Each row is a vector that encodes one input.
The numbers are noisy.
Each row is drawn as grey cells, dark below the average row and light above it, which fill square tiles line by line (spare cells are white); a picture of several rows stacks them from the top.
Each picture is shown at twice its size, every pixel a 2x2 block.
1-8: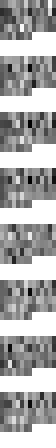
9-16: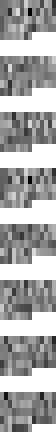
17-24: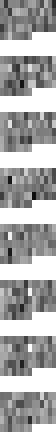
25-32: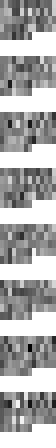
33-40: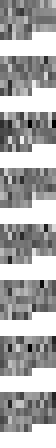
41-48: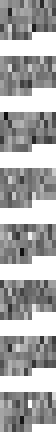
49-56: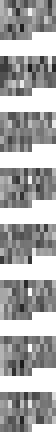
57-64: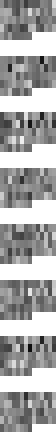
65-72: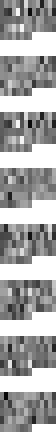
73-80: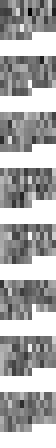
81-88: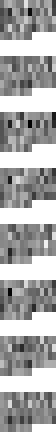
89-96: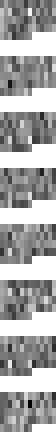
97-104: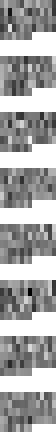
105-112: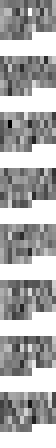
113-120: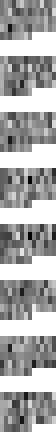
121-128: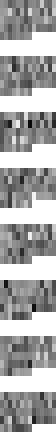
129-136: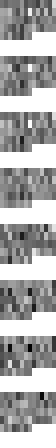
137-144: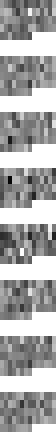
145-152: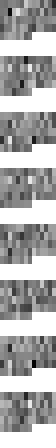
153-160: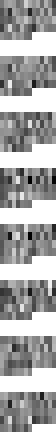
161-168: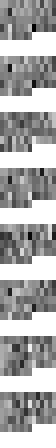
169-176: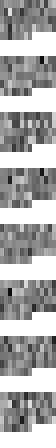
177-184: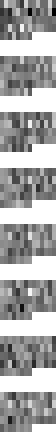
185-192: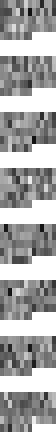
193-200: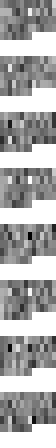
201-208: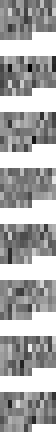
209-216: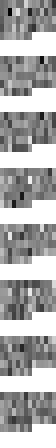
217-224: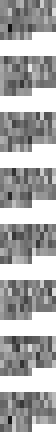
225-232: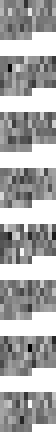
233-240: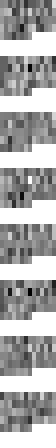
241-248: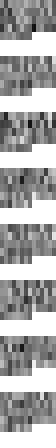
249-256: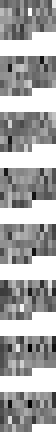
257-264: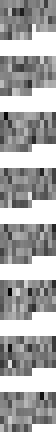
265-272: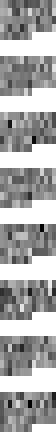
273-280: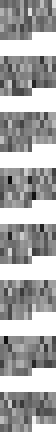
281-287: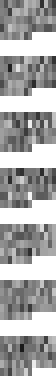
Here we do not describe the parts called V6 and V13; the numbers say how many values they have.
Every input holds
a point on a 9-point line, together with either one of 12 labels and a value of V13, or a true/false value and a value of V6.
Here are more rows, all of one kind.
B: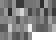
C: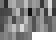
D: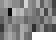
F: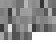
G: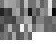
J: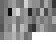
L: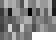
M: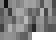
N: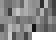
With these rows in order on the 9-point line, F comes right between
B and N.
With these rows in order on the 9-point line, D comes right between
M and N.
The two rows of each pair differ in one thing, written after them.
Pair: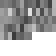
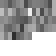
the label
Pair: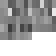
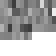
the value of V13
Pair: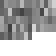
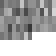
the place on the 9-point line
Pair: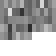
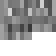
the place on the 9-point line
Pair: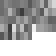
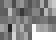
the label
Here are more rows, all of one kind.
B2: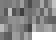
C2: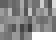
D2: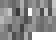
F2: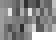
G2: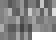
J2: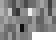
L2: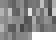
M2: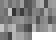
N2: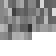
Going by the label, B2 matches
J2 and M2.
